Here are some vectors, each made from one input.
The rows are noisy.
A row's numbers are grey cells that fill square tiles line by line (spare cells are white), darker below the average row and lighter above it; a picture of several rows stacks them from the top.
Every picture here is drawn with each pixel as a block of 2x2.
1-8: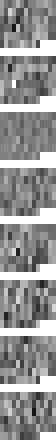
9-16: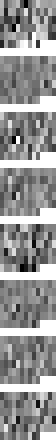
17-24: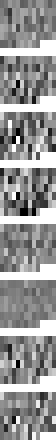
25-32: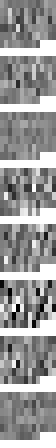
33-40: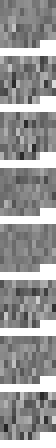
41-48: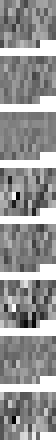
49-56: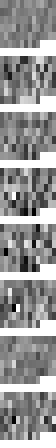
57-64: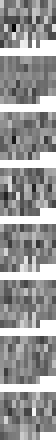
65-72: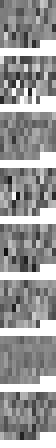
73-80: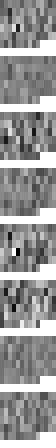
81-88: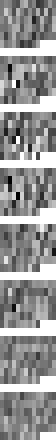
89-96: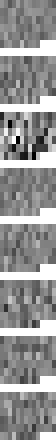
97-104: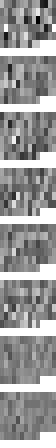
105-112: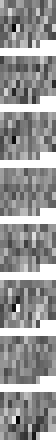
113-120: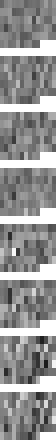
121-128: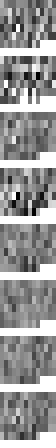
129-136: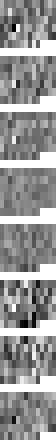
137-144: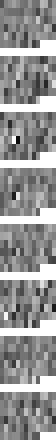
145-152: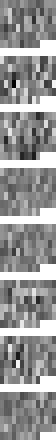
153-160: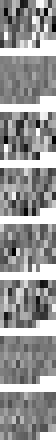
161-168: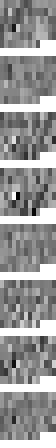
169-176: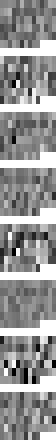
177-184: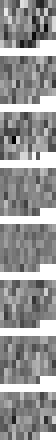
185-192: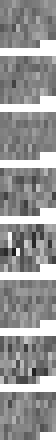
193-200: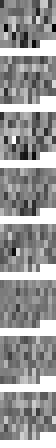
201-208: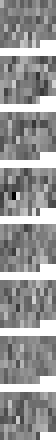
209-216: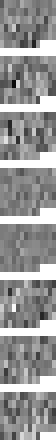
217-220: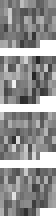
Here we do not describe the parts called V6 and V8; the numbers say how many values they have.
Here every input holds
a point on a 7-point line and a value of V8, together with either one of 5 labels and one of 9 labels, or a list of up to two values of V6.
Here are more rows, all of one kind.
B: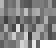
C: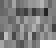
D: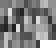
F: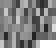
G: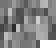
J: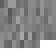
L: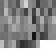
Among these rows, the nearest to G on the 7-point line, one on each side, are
J and L.
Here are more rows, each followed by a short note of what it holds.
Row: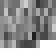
one of 5 labels, one of 9 labels, a point on a 7-point line and a value of V8
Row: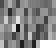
a point on a 7-point line and a value of V8, together with a list of one item
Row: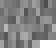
a point on a 7-point line and a value of V8, together with the empty list
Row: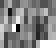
a point on a 7-point line and a value of V8, together with a list of two items
